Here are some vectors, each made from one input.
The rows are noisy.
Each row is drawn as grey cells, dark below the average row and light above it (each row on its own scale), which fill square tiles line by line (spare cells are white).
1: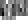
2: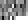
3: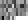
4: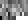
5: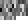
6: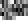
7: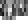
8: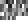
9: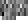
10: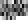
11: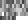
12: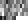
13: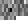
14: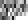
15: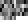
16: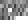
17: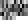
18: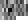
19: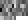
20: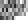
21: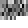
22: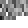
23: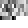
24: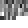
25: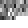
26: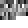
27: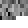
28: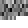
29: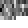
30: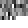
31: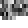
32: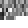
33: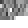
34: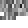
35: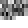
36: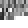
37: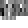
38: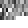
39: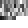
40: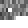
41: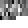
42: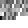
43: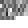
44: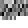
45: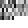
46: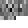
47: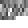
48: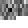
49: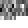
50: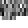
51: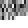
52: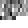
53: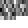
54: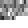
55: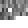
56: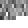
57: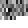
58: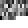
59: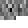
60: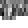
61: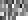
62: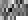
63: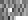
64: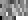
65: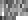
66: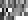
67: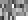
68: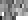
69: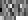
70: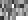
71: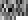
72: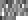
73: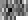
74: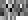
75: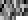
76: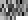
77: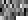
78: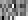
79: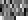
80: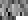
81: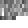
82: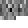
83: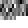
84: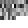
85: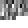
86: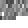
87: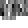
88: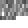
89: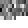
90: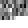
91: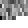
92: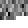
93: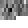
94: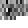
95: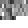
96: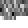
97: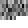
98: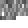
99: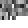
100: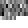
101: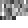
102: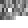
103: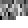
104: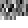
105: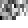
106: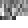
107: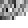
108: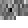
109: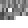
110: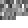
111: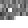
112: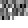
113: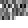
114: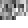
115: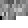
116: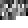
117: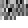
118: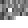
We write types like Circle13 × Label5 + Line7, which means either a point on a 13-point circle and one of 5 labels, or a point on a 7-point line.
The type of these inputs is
Line6 × (Line6 + Tree9).
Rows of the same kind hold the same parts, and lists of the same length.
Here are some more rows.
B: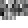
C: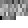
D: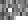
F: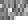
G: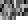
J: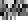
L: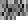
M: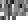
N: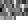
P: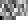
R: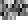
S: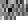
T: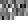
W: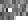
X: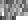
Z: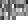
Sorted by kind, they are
B, G, J, L, N, R, S
C, D, F, M, P, T, W, X, Z

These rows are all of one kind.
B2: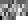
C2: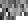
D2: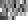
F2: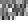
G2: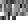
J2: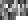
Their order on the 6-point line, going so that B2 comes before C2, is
J2, B2, G2, C2, D2, F2.
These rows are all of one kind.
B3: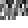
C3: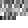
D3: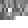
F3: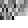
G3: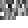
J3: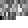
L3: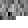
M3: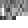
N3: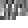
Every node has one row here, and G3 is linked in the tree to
B3 and C3.
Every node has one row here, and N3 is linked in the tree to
B3.
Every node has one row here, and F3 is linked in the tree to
C3 and M3.
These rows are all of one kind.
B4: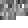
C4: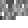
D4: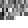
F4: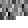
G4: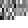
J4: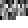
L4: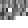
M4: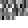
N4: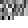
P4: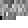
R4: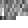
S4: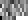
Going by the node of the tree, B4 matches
P4 and S4.
